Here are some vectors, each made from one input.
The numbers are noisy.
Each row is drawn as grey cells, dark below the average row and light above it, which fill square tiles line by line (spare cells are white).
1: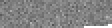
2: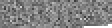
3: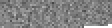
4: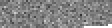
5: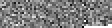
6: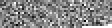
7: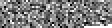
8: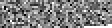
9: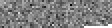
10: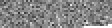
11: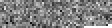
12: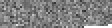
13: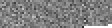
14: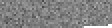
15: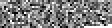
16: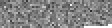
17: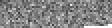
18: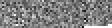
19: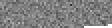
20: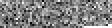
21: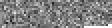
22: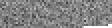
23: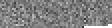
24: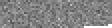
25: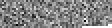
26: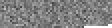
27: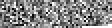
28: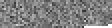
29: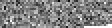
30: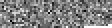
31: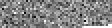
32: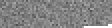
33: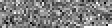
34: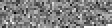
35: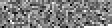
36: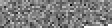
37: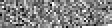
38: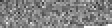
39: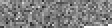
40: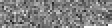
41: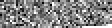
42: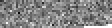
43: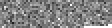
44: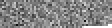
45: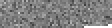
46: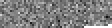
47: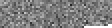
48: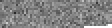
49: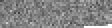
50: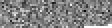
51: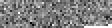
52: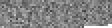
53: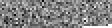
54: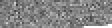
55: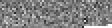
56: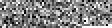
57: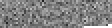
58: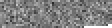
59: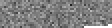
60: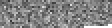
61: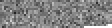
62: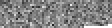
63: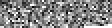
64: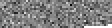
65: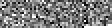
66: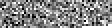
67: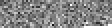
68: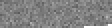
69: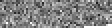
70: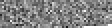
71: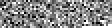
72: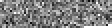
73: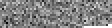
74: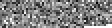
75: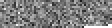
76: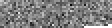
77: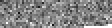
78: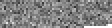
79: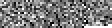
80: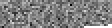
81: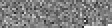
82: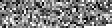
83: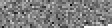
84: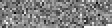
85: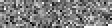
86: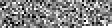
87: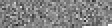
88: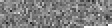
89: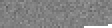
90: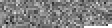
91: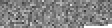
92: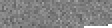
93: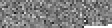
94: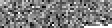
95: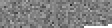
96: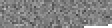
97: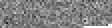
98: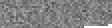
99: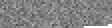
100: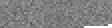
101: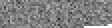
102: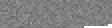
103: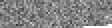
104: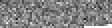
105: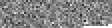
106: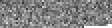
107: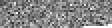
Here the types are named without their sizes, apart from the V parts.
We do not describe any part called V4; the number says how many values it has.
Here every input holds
a point on a line and a true/false value, together with a list of values of V4.
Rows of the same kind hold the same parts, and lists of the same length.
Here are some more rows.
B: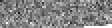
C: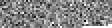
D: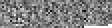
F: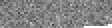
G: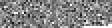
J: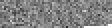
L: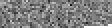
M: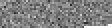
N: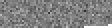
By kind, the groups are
B, J
C, D, G, N
F, L, M

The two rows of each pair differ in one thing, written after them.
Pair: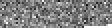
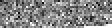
the true/false value
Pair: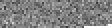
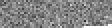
the true/false value
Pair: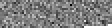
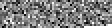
the true/false value
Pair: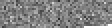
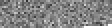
the place on the line
